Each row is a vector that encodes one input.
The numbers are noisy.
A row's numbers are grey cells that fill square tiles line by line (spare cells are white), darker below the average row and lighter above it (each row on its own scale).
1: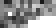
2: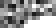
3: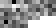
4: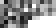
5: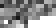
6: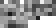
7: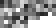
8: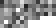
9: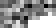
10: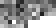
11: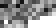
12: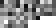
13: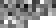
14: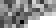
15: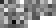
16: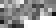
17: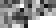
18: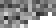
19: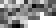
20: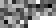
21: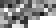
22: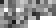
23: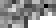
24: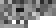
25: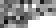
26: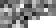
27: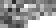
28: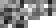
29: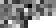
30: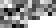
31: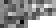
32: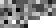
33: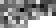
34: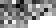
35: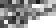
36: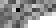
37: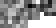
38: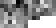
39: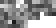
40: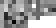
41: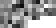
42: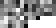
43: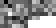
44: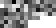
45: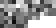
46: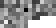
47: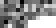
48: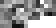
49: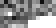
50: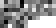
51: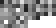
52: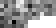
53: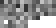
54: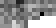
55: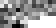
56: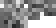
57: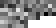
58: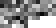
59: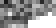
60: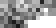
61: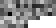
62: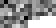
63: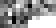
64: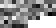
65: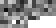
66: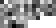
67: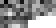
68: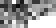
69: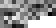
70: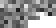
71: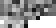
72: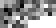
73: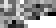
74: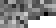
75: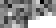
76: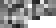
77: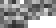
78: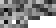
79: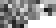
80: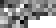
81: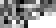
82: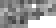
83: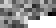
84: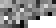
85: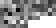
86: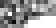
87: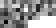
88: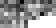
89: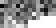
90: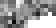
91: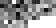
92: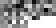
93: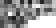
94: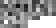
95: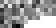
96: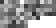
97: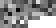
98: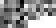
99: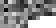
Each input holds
a point on each of two 4-point lines, a point on a 5-point line and a true/false value.
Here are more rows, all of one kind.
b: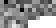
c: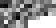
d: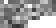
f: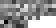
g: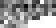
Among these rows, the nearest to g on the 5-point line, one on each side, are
c and d.
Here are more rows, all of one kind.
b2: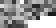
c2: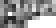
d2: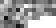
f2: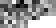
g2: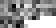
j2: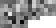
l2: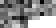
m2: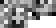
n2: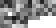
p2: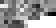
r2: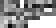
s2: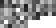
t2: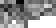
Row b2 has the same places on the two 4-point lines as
g2, n2, p2 and s2.
